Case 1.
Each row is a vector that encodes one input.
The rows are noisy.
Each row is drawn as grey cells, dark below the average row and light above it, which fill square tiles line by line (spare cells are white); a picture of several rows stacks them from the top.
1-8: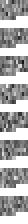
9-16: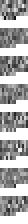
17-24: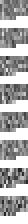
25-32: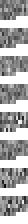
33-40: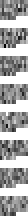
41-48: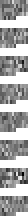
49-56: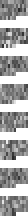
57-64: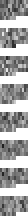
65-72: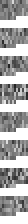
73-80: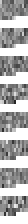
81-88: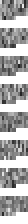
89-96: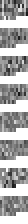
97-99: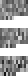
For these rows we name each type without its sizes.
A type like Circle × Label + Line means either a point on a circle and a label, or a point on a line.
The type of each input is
Circle + Label.
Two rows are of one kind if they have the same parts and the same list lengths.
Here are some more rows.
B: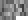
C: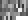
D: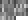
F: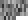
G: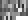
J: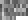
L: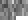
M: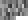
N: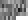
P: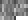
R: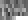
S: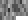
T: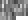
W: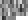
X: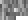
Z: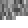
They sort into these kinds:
B, C, D, G, J, M, P, R, T, W, X
F, L, N, S, Z

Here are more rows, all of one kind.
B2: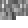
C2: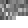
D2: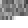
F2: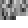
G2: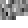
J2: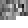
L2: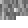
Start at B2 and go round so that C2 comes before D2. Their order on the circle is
B2, L2, C2, D2, J2, F2, G2.
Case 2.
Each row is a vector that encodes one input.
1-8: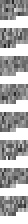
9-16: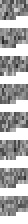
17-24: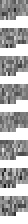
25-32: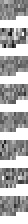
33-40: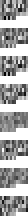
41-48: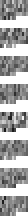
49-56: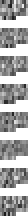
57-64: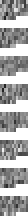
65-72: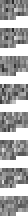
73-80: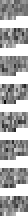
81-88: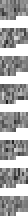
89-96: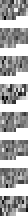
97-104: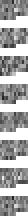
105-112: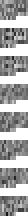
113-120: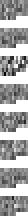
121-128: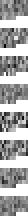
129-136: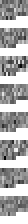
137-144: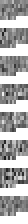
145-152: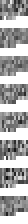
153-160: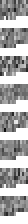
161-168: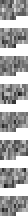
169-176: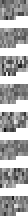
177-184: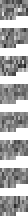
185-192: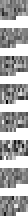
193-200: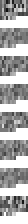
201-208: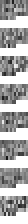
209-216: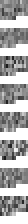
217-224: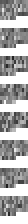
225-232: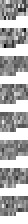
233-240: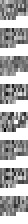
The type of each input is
Label7 + Line14.
